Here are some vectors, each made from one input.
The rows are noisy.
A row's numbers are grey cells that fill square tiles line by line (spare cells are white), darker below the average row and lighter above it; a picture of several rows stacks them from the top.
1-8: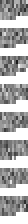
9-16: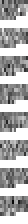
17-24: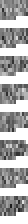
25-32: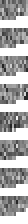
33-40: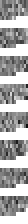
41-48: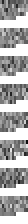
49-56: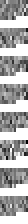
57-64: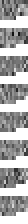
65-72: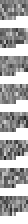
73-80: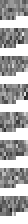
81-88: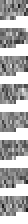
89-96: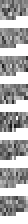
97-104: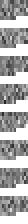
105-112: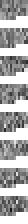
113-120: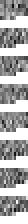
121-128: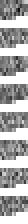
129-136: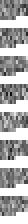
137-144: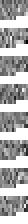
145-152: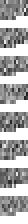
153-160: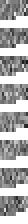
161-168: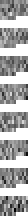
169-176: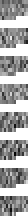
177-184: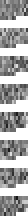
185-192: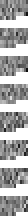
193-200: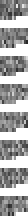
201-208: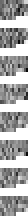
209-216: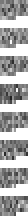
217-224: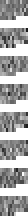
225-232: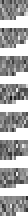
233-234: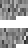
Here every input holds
either a point on a 9-point circle and a true/false value, or a point on a 16-point line.
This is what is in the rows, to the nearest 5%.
About 45% of them hold a point on a 9-point circle and a true/false value. The rest hold a point on a 16-point line.
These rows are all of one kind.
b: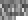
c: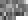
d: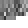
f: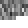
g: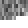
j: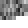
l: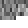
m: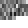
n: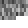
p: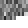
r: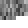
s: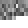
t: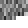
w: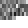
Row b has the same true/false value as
f, g, l and n.
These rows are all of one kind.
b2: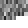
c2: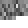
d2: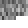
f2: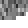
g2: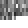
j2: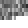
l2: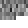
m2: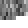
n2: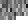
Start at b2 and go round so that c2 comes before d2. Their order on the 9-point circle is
b2, l2, n2, g2, j2, c2, d2, m2, f2.
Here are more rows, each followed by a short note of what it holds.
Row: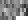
a point on a 16-point line
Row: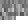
a point on a 9-point circle and a true/false value
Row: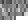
a point on a 9-point circle and a true/false value
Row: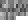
a point on a 16-point line
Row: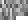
a point on a 16-point line
